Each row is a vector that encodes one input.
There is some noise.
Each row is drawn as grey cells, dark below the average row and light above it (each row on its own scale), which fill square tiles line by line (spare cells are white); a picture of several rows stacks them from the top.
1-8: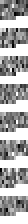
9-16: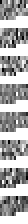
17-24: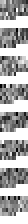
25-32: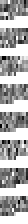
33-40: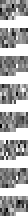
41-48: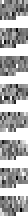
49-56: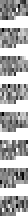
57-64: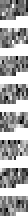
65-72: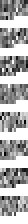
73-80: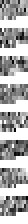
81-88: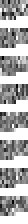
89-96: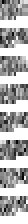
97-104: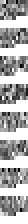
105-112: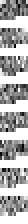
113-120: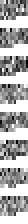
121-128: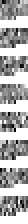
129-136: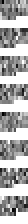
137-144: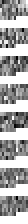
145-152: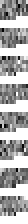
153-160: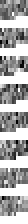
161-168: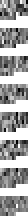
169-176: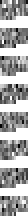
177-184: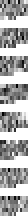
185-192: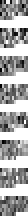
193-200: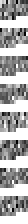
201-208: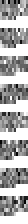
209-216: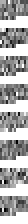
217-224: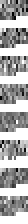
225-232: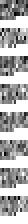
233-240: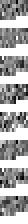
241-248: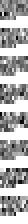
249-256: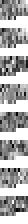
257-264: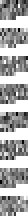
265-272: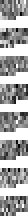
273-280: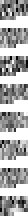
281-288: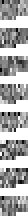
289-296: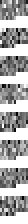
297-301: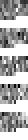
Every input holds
either a point on a 10-point circle and one of 9 labels, or one of 7 labels and a true/false value.
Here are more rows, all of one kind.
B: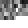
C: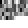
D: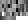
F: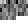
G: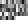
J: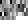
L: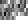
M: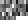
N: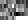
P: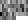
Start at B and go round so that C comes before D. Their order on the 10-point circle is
B, C, L, J, P, M, D, F, N, G.
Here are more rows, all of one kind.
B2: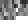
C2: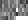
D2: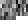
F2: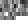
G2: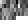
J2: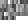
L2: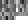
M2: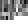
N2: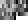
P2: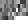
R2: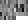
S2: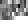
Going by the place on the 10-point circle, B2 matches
C2, L2, M2 and P2.
